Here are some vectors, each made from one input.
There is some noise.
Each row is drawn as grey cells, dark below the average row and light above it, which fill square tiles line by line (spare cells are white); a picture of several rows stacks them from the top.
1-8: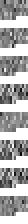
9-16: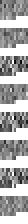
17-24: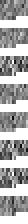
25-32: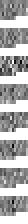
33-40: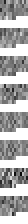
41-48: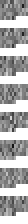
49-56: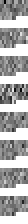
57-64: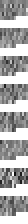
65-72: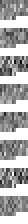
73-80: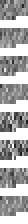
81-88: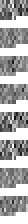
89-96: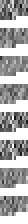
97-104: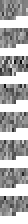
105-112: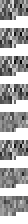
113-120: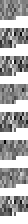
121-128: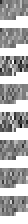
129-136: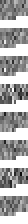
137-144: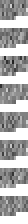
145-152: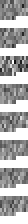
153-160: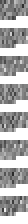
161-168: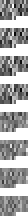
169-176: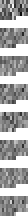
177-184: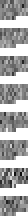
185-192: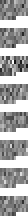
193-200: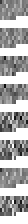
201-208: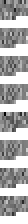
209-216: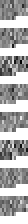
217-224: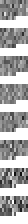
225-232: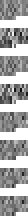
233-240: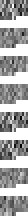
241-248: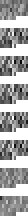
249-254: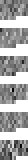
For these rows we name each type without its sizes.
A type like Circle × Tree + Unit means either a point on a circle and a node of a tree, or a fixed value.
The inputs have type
Bool × Circle + Line × (Tree + Unit).
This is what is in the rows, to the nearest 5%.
About 25% of them hold a point on a circle and a true/false value. The rest hold a point on a line, together with either a fixed value, or a node of a tree.
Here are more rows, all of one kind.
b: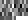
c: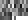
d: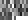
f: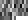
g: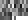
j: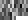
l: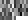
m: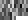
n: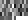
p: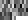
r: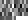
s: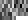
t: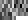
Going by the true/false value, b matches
d, l, n and r.
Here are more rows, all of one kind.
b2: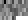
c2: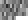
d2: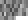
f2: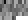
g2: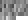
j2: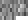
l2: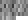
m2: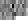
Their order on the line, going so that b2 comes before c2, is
f2, b2, m2, c2, d2, j2, l2, g2.
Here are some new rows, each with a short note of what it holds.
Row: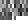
a point on a circle and a true/false value
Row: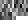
a point on a circle and a true/false value
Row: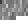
a point on a line
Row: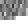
a point on a line and a node of a tree
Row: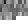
a point on a line and a node of a tree
